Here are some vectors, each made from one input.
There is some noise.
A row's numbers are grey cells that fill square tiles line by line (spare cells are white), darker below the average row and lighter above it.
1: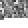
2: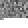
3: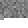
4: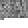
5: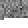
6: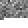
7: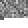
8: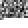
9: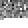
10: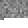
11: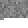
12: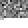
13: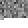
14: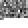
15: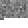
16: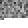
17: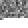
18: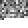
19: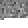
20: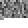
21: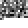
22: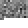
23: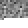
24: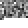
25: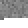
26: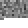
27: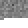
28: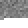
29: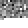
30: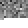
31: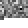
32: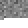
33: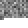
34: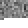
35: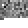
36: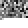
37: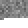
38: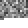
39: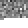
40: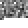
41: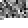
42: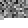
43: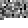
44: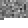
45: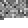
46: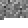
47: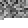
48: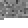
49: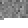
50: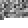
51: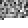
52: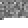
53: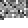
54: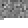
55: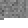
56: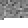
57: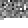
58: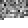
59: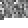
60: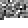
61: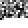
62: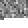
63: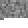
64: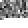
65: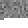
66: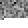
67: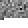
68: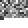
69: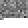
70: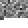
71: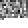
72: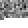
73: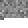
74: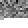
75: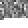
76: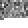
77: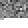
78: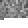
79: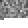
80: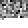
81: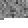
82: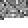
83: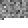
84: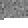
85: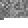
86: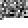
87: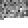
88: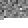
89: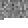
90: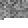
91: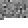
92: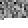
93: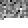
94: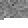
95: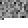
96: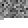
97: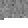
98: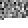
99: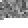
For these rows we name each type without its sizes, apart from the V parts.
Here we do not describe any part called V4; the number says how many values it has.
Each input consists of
a list of items, each a true/false value and a value of V4.
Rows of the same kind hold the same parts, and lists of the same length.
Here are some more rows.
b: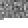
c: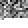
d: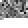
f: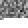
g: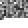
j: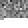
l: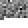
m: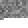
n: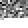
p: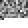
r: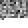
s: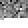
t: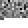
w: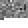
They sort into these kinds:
b, g, s
c, f, l, m, p, r, t, w
d, n
j

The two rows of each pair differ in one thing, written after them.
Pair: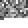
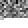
the true/false value in item 1 of the list
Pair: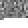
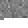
the true/false value in item 1 of the list
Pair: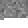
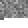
the true/false value in item 1 of the list
